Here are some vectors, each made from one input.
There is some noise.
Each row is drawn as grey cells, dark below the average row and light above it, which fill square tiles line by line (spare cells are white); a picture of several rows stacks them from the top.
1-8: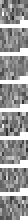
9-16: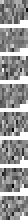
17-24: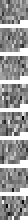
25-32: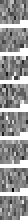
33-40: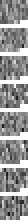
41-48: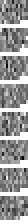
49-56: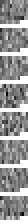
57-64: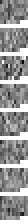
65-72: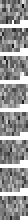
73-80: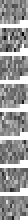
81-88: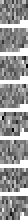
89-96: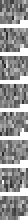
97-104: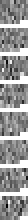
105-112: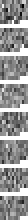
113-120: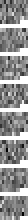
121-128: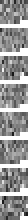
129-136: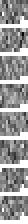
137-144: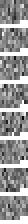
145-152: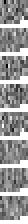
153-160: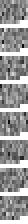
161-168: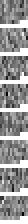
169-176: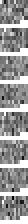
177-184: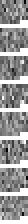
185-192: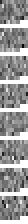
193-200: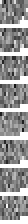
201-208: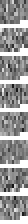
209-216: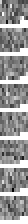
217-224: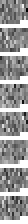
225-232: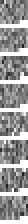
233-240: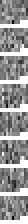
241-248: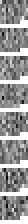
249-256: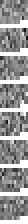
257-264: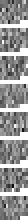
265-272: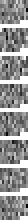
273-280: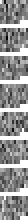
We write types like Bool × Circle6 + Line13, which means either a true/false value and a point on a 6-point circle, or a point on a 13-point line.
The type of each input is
Label7 × (Line11 + Tree13).
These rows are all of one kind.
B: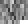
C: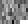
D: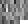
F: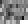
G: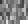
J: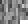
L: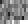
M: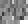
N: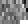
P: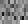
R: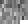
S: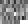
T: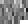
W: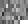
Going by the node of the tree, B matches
F, L and P.
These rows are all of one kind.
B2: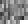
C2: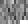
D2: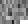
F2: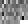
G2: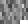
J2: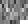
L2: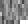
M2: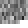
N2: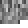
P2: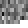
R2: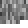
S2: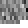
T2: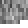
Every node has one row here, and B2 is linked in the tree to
C2 and T2.
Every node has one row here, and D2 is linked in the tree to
J2, L2 and T2.
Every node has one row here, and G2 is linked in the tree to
S2.
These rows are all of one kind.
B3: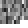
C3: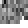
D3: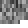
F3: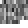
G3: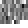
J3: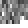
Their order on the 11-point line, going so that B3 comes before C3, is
G3, B3, F3, J3, C3, D3.
